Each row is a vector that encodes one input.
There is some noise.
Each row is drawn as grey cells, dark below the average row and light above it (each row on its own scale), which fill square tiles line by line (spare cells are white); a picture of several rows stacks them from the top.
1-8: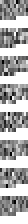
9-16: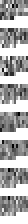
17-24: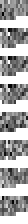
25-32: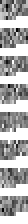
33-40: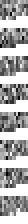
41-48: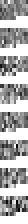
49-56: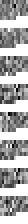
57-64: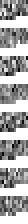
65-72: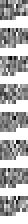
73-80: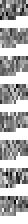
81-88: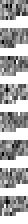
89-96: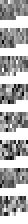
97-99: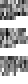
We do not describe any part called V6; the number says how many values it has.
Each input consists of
a value of V6, together with either one of 7 labels, or a point on a 4-point line.
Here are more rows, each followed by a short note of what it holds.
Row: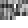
one of 7 labels and a value of V6
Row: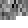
one of 7 labels and a value of V6
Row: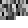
one of 7 labels and a value of V6
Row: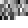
one of 7 labels and a value of V6
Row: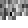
one of 7 labels and a value of V6
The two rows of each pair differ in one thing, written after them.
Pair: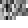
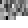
the place on the 4-point line
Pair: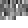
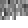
the place on the 4-point line
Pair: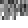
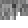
the value of V6
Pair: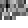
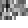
the place on the 4-point line
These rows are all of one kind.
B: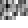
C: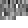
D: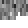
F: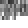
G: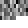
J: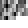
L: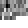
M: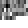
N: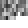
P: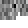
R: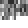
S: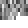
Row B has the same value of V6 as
J, L, M and N.
